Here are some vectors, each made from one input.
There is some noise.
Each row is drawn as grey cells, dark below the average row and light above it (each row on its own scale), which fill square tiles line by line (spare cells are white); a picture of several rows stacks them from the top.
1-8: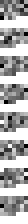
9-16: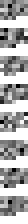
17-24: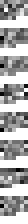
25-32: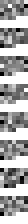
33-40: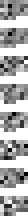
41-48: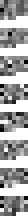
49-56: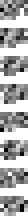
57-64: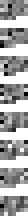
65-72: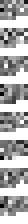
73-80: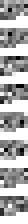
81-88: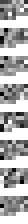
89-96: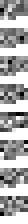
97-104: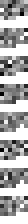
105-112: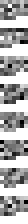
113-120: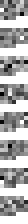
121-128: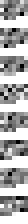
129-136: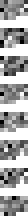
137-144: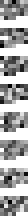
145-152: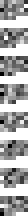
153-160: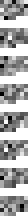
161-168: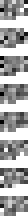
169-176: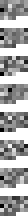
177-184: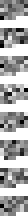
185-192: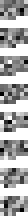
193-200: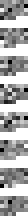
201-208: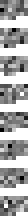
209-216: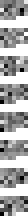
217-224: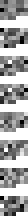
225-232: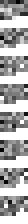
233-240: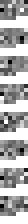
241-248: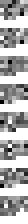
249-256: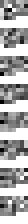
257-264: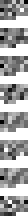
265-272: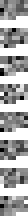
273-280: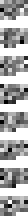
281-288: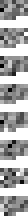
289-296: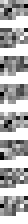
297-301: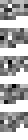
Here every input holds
a node of a 12-node tree, together with either a point on a 9-point line, or a node of a 12-node tree.
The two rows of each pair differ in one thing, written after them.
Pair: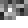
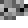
the place on the 9-point line
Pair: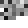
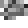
the node of the tree
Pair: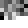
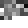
the node of the tree
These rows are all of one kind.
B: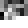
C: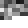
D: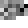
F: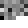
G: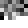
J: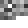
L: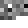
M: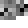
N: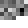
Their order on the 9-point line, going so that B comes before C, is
B, C, G, F, L, J, M, D, N.
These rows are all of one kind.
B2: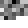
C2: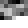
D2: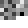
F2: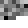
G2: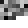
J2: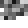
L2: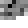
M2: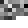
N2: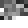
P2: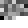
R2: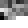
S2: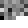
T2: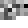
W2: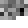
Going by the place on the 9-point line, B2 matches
D2, J2, L2 and W2.
